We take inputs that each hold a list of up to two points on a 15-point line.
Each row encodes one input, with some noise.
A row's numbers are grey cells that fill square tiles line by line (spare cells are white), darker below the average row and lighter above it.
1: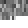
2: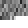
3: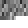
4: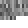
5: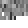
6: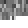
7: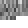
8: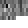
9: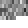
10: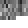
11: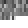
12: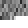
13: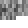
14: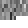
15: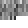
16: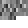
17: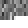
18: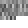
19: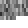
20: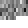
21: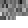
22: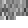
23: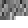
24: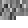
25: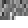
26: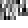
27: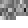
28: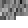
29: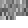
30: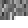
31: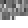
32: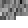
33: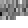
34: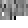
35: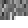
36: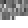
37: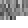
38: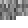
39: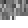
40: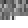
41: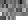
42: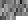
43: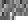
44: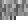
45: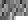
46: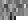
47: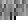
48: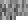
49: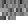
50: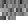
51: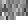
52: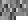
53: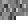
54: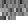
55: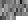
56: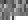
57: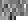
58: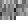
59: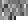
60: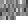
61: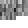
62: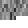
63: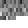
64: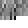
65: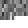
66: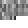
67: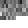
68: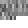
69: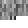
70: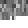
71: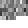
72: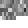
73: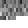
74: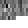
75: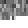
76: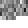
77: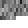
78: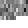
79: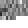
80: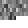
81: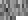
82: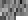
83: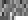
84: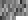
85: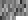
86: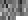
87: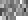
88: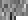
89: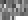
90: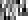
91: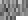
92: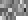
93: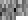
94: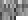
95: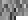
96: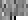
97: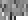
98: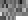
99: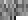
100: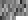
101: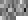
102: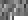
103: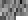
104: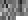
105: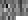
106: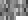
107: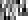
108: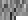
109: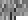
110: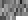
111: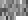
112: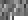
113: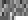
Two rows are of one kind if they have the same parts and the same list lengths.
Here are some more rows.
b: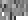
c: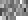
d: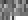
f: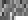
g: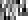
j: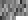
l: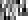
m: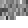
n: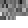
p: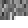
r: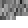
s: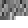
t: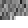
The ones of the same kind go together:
b, c, m
d, f, j, n, p, r, s, t
g, l

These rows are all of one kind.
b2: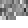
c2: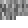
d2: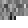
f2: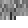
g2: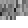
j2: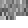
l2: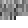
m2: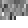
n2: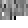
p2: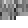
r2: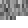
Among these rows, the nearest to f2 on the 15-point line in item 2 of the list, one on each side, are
g2 and p2.
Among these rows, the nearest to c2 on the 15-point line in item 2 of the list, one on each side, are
j2 and m2.
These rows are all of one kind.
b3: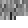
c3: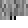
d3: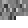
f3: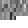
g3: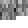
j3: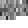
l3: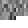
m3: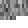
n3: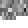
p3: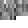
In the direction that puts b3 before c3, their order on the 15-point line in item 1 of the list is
d3, l3, f3, b3, c3, p3, g3, m3, j3, n3.
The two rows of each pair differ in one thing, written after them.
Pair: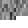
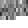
the place on the 15-point line in item 1 of the list
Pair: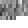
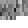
the place on the 15-point line in item 2 of the list
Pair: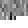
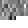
the place on the 15-point line in item 1 of the list
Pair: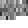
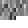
the place on the 15-point line in item 1 of the list
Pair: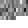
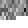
the place on the 15-point line in item 2 of the list
